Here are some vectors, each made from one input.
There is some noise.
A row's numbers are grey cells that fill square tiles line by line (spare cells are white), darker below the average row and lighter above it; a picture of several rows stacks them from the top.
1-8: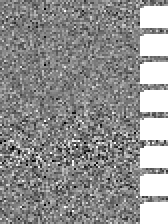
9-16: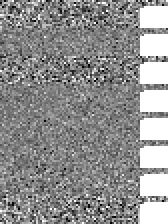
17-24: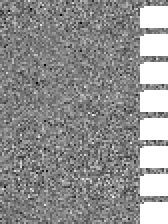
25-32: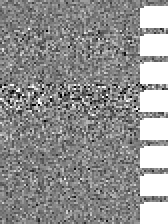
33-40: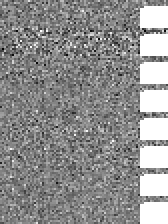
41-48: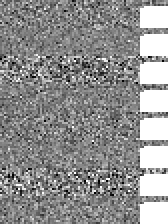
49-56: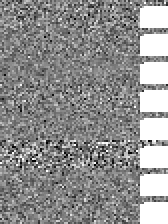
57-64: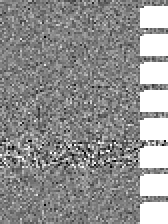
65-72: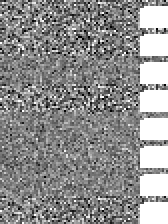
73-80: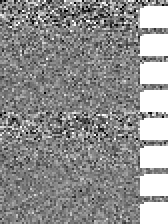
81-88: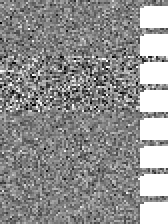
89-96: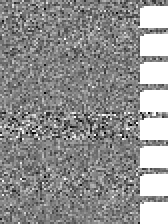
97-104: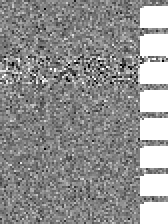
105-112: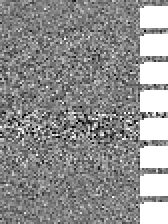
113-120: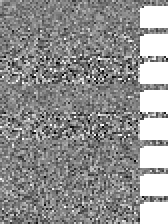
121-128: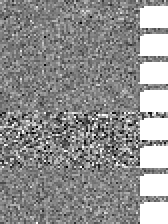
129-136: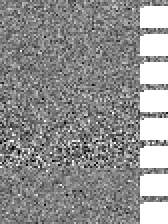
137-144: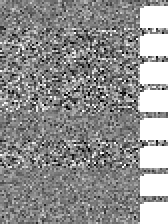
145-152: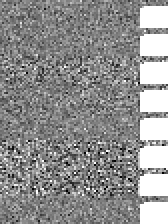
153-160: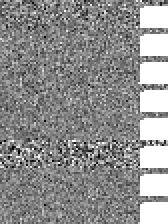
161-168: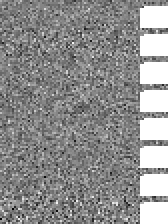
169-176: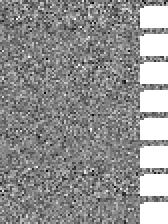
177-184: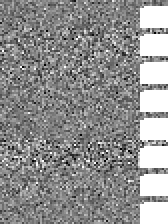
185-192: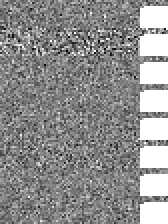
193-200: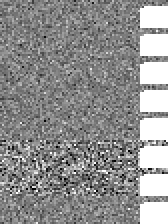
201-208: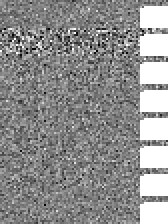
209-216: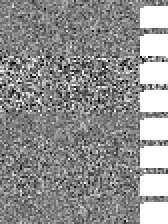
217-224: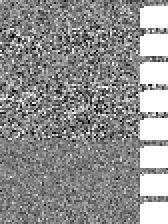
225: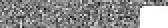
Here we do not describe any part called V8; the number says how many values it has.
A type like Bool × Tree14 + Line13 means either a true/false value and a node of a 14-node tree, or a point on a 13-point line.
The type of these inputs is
(Line7 + V8) × (Tree10 + Unit) + Line9.
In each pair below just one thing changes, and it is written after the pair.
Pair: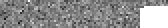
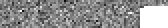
the place on the 7-point line
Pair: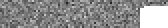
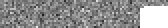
the node of the tree
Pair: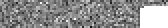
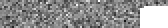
the place on the 7-point line
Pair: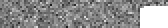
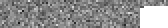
the node of the tree
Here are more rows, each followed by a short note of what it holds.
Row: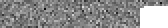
a value of V8
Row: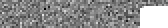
a point on a 7-point line
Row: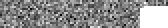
a point on a 7-point line
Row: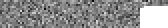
a point on a 7-point line
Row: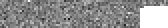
a point on a 7-point line and a node of a 10-node tree
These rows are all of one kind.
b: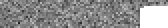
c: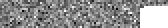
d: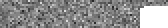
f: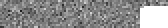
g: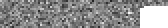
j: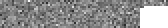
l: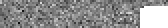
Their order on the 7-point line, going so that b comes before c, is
g, f, b, l, j, c, d.
